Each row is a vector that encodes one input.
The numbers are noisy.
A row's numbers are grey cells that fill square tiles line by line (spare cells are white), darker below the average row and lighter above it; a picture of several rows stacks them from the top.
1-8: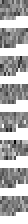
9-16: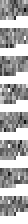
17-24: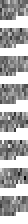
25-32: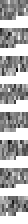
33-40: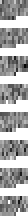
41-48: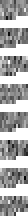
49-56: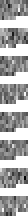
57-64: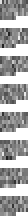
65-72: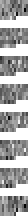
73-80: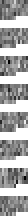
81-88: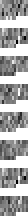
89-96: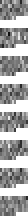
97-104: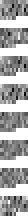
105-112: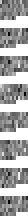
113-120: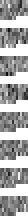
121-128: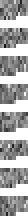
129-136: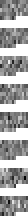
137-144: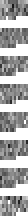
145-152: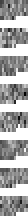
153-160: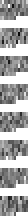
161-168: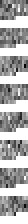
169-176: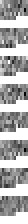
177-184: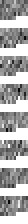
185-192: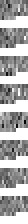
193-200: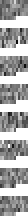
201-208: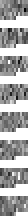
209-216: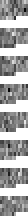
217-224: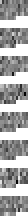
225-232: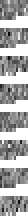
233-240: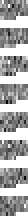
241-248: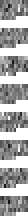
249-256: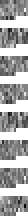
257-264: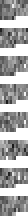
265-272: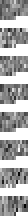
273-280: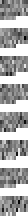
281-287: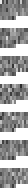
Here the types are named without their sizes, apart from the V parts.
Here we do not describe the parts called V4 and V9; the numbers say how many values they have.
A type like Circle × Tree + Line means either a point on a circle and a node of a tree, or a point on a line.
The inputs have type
(Label + Line × V4) × V9.
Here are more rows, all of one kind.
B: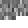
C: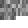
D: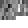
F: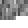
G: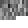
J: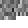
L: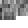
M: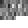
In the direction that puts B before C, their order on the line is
B, F, L, M, C, D, G, J.
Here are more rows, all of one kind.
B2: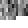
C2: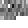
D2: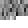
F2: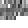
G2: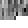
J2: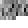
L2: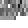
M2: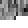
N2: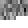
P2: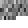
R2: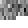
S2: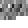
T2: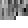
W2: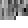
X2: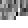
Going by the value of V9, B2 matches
G2, M2, T2 and W2.
